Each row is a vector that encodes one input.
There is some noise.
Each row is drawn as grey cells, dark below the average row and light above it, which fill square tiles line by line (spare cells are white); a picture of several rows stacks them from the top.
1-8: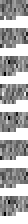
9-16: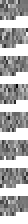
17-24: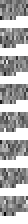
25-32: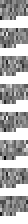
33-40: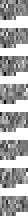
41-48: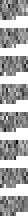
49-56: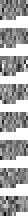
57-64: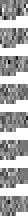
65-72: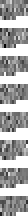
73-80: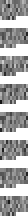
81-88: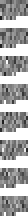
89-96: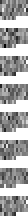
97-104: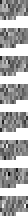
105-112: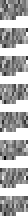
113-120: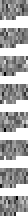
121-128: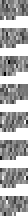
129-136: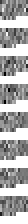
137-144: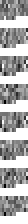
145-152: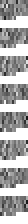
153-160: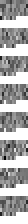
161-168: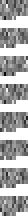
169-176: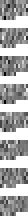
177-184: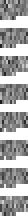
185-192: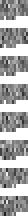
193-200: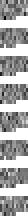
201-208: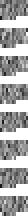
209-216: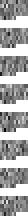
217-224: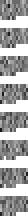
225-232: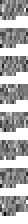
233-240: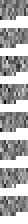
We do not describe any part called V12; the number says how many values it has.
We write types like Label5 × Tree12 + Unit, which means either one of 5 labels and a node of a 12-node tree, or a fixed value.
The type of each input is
Bool × (Line10 + V12).
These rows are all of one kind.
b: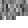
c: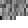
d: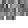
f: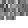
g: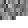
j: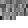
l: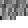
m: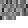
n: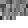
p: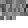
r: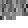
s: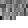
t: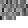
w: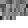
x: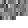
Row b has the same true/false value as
d, f, g and x.
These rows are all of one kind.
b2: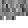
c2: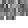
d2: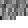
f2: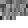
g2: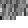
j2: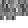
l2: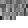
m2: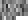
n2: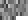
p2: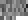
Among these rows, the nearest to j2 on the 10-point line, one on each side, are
b2 and c2.
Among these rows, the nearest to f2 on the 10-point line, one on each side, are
l2 and p2.
